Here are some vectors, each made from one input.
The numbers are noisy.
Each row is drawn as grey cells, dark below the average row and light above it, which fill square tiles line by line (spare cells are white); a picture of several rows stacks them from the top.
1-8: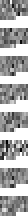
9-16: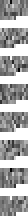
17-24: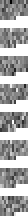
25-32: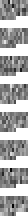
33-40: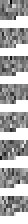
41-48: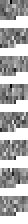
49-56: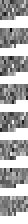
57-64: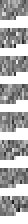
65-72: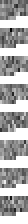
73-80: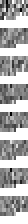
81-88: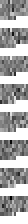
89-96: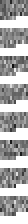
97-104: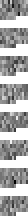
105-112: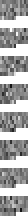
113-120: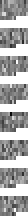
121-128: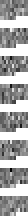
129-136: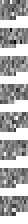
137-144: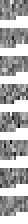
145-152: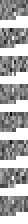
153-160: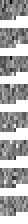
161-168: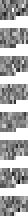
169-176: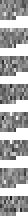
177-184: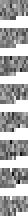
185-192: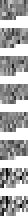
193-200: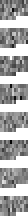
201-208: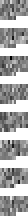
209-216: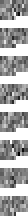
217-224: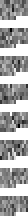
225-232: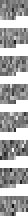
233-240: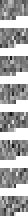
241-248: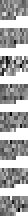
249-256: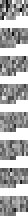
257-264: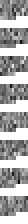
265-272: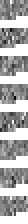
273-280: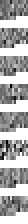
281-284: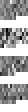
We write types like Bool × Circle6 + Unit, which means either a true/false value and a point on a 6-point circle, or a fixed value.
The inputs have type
List3(Circle8).
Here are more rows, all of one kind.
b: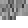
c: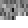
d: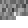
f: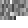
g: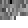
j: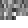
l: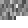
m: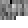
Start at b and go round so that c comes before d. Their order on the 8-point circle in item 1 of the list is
b, c, m, g, d, j, l, f.
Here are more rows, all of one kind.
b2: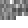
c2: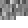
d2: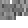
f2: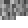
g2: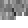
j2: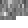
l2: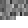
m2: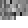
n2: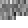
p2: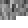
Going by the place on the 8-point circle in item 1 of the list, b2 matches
c2, f2 and p2.
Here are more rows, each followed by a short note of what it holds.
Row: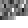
a list of one item
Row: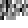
the empty list
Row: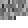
a list of two items
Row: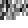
the empty list
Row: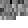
a list of two items
